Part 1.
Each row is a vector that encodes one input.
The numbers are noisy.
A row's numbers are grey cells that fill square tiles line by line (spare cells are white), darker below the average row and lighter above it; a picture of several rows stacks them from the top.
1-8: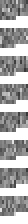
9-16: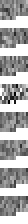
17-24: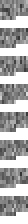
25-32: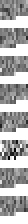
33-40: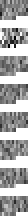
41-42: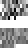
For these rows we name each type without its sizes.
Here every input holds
a list of points on a circle.
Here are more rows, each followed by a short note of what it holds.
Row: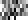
the empty list
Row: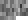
a list of one item
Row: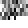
the empty list
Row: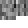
a list of two items
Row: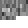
a list of two items
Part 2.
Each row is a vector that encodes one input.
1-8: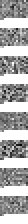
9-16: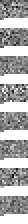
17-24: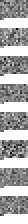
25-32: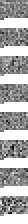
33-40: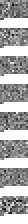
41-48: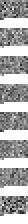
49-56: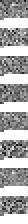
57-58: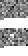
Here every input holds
a list of up to two items, each a point on a 3-point line and a point on a 4-point line.
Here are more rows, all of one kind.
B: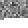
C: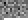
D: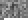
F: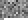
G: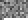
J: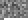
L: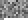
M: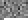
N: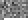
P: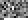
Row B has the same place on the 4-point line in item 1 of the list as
D and J.
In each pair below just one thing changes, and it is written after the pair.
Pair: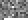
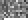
the place on the 4-point line in item 1 of the list
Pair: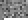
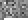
the place on the 4-point line in item 1 of the list
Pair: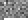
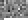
the place on the 4-point line in item 1 of the list
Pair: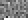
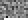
the place on the 3-point line in item 2 of the list
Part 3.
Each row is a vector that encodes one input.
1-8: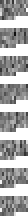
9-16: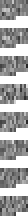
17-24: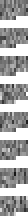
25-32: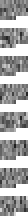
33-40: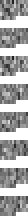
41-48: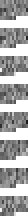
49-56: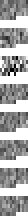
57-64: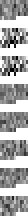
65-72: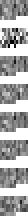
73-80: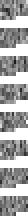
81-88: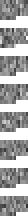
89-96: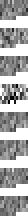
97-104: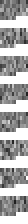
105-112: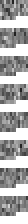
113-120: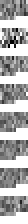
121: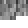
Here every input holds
a list of up to two points on a 6-point circle.
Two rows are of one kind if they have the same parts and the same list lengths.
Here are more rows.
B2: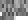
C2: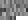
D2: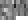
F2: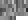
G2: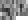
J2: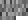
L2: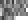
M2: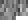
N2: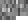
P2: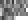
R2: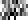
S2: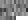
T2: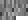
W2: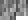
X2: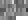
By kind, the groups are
B2, G2, L2, P2
C2, D2, F2, J2, M2, N2, S2, T2, W2, X2
R2

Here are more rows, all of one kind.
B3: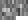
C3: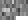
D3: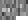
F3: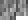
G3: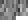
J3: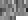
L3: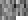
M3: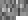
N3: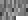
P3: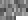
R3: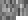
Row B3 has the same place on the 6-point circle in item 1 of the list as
C3, D3, M3 and R3.
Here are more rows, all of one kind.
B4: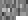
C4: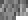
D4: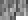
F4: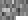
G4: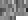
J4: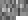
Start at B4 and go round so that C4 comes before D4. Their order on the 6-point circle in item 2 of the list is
B4, J4, C4, D4, G4, F4.
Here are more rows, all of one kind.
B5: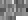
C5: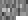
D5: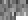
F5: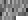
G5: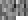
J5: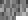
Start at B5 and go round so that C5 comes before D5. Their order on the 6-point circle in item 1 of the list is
B5, F5, G5, C5, J5, D5.
